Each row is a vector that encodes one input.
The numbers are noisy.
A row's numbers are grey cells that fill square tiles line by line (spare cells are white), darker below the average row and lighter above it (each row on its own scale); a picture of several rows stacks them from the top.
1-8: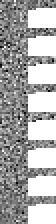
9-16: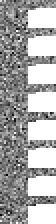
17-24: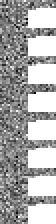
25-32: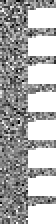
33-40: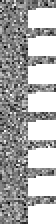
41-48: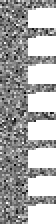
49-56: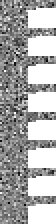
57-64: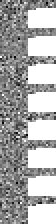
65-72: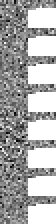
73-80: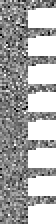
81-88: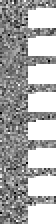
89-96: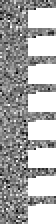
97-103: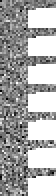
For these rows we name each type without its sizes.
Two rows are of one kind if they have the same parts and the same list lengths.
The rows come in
2 kinds.
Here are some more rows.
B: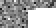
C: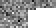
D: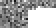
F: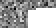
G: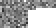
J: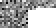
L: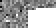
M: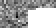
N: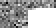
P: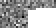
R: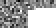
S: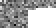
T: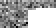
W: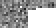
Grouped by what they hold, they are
B, C, F, L, R, W
D, G, J, M, N, P, S, T

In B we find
a point on each of two circles and a label.
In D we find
a point on a circle and a label.
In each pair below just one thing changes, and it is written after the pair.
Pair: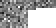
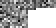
the label
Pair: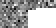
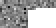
the place on one of the two circles
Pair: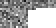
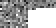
the place on one of the two circles
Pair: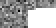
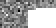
the place on one of the two circles
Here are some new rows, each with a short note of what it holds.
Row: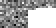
a point on a circle and a label
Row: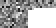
a point on each of two circles and a label
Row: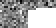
a point on each of two circles and a label
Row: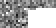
a point on a circle and a label
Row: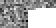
a point on each of two circles and a label
